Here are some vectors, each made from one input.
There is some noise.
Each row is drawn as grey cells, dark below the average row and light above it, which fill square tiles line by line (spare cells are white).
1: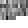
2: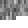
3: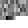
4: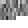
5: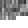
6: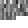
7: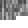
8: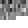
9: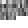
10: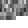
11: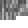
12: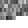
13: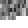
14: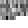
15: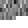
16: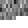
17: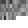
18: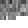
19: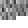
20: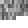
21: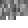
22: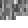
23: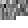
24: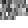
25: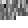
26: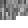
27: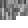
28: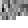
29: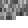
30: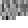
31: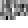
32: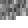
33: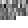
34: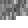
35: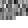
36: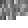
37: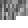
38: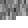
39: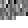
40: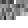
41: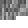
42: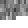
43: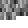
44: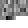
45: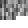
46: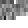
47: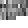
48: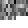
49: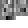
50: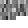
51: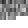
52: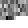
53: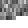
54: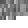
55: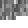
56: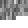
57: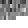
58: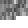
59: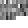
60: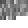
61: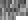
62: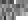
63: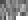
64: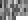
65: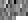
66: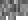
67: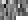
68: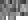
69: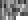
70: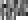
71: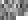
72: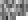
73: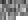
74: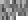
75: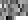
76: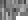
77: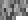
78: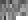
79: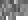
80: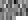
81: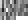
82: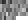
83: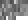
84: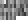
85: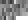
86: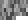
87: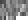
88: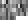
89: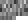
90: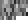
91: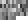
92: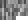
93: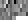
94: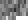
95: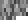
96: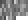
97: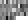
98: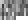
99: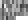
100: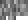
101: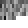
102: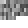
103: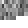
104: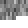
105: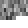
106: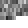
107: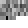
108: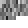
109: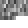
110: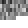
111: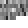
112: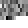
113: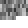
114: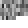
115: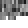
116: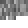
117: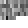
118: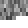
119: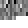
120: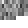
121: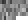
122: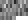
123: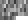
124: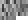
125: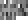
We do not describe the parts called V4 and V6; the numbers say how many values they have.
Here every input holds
either a point on a 5-point circle, or three true/false values, or a value of V4 and a value of V6.
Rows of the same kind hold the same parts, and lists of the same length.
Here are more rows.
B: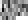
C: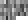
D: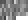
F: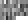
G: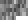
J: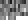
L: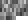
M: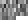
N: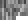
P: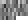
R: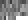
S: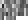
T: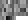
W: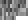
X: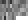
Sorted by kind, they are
B, C, F, M, P, S
D, G, J, N, R, W, X
L, T

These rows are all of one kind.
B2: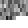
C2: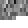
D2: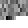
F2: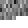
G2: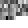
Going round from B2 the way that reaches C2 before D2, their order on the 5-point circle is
B2, C2, F2, G2, D2.
